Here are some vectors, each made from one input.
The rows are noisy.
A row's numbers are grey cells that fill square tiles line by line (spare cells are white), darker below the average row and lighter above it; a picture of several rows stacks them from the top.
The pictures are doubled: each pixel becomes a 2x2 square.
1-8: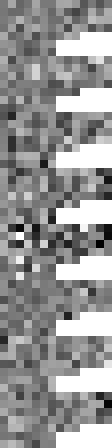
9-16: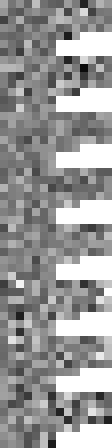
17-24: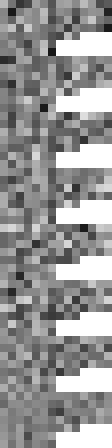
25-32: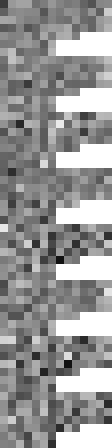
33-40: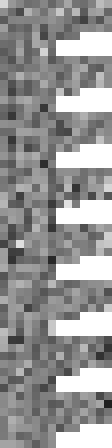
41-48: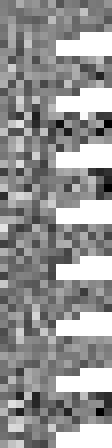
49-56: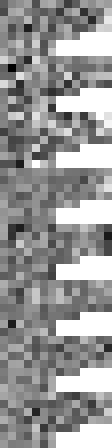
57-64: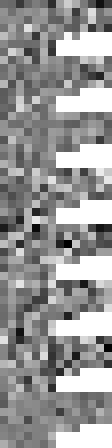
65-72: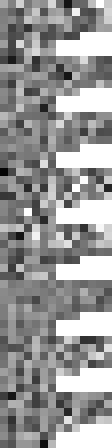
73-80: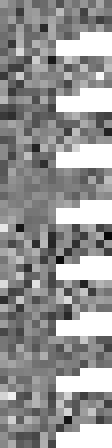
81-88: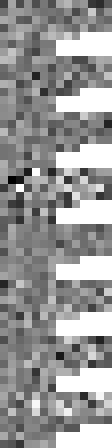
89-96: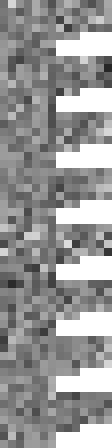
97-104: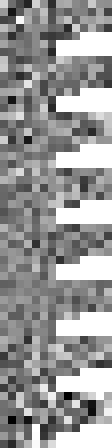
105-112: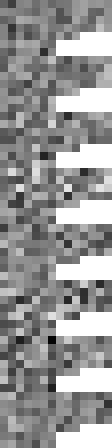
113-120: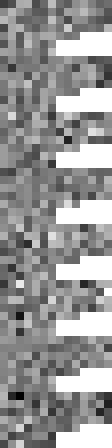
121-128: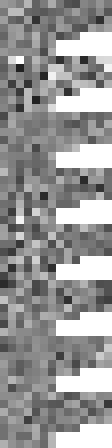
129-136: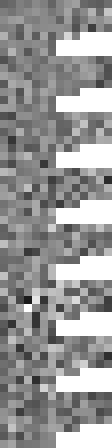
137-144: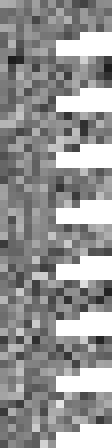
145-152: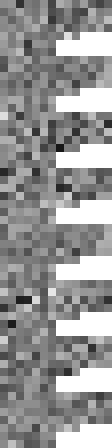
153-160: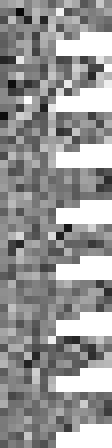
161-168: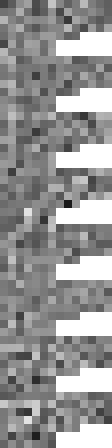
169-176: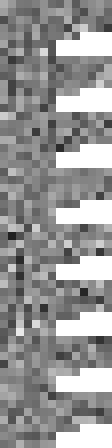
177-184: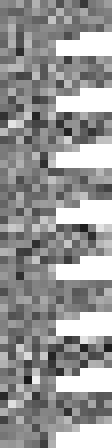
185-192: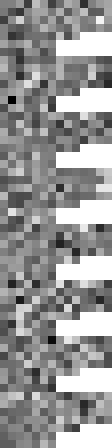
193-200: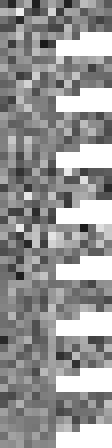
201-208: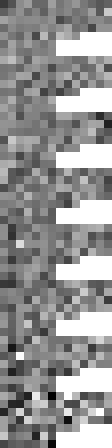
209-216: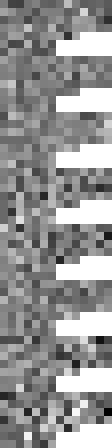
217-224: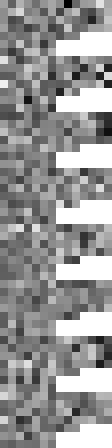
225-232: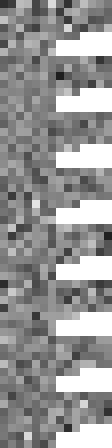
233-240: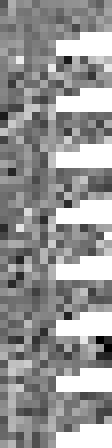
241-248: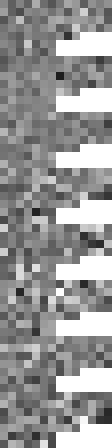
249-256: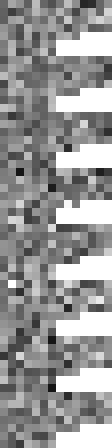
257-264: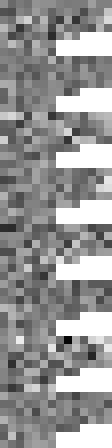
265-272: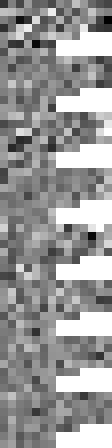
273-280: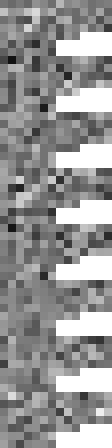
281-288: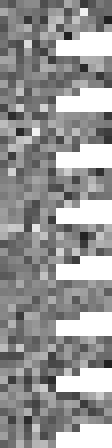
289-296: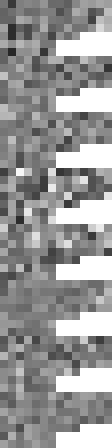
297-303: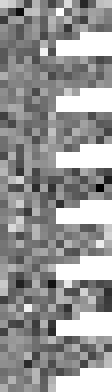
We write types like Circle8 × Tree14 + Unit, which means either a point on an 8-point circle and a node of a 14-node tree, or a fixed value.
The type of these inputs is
Bool × Circle10 + List2(Line6 + Line8).
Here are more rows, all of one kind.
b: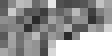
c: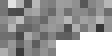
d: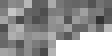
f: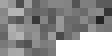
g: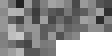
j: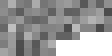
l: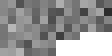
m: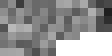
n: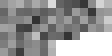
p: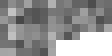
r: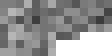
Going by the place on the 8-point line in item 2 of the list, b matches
f, l, m and r.
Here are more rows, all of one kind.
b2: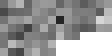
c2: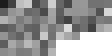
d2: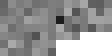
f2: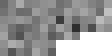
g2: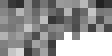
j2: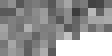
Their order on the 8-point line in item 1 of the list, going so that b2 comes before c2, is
b2, d2, f2, j2, g2, c2.
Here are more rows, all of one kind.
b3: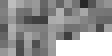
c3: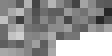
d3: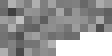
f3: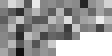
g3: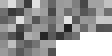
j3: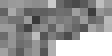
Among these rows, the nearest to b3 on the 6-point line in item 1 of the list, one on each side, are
c3 and j3.
